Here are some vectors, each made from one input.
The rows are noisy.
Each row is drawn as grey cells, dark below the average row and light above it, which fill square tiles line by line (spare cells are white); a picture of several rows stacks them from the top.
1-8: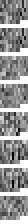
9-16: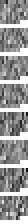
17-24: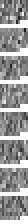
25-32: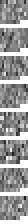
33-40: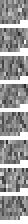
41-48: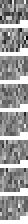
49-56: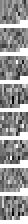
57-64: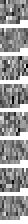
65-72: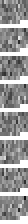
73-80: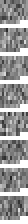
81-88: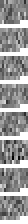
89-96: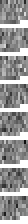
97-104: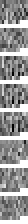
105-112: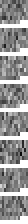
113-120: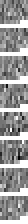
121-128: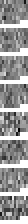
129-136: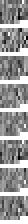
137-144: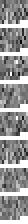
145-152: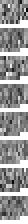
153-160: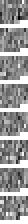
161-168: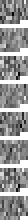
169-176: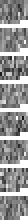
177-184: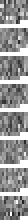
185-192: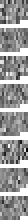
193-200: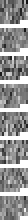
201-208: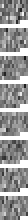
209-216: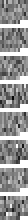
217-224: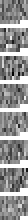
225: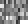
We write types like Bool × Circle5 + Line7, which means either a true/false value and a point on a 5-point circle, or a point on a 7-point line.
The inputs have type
Bool × Bool × Bool × (Tree10 + Unit) + Tree15 + Unit.
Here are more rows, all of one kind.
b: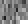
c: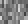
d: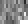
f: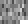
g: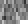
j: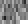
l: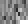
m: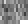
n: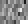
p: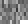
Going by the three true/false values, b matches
g and j.
